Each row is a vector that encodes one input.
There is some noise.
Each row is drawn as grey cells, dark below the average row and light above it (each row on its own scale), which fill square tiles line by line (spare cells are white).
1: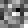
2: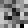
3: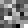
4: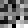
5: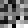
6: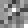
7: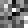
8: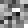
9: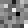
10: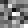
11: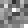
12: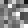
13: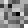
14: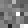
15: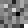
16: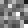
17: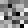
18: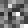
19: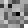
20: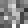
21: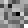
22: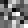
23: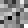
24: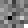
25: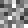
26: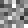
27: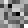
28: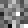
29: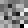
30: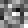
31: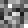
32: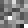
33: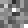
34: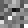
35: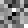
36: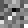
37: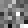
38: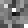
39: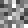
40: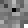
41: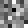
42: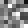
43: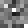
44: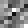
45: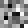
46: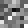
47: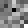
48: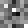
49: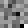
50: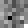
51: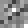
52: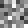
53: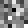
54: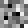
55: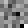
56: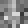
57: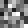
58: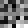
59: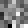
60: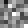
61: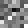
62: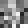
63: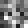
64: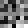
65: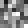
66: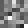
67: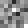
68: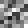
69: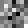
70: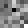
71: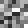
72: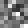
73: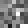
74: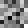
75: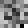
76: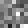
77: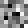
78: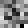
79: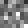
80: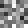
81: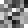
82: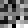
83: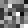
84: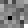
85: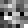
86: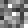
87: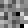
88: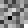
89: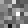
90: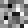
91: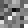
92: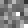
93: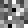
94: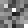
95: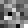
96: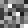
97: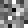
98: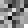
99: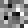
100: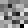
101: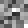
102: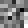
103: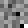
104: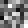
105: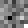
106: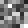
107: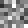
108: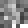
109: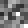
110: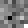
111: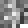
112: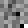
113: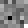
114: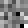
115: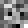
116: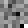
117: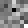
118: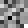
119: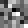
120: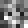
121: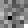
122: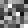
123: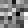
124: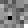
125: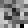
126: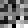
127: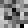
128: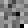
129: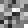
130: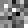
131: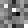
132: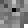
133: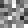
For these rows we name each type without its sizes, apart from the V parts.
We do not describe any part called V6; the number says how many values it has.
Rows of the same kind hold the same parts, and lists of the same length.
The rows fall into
3 kinds.
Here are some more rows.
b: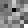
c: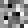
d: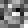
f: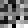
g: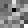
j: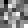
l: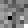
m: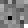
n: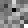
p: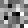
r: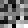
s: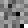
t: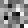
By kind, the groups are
b, c, g, n, p, s, t
d, j, l, m
f, r

